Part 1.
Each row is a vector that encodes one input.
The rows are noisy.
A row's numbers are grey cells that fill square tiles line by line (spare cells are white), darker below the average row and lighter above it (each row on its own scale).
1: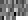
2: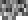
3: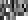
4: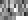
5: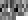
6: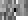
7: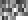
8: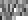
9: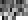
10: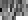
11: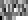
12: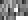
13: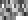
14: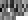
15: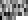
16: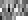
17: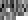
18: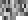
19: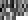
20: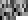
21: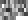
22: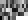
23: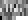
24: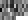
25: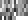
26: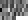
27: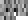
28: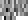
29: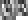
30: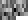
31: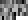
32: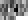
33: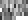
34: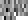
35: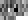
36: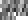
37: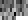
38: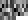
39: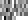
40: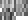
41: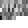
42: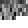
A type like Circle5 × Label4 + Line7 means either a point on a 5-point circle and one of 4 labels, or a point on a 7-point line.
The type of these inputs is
Bool × Line3 × Line4.
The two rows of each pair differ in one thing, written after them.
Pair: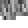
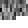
the place on the 3-point line
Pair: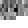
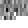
the place on the 3-point line
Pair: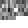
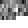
the place on the 4-point line
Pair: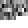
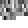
the true/false value
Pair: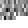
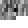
the place on the 4-point line
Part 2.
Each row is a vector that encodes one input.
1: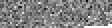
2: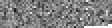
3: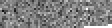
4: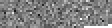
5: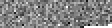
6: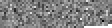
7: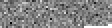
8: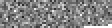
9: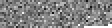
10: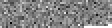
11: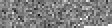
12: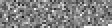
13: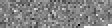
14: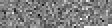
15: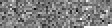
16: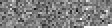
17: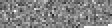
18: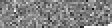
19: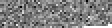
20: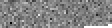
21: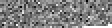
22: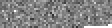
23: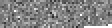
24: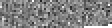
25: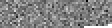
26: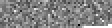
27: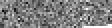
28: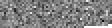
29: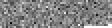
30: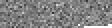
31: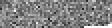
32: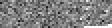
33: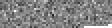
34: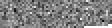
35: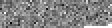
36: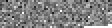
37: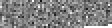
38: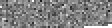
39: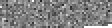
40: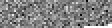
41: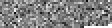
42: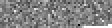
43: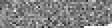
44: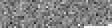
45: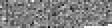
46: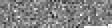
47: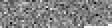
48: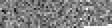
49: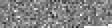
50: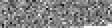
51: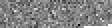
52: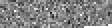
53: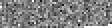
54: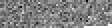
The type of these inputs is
Label6 × Tree8.
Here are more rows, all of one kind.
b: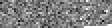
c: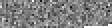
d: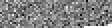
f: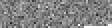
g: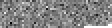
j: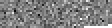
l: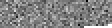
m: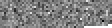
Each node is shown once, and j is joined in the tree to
c and f.
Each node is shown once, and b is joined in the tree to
g.
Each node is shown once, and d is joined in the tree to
l.
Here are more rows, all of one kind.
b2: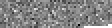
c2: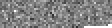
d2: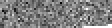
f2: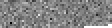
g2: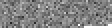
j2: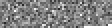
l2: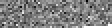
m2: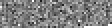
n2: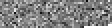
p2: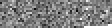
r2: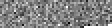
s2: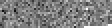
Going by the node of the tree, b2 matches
m2 and s2.
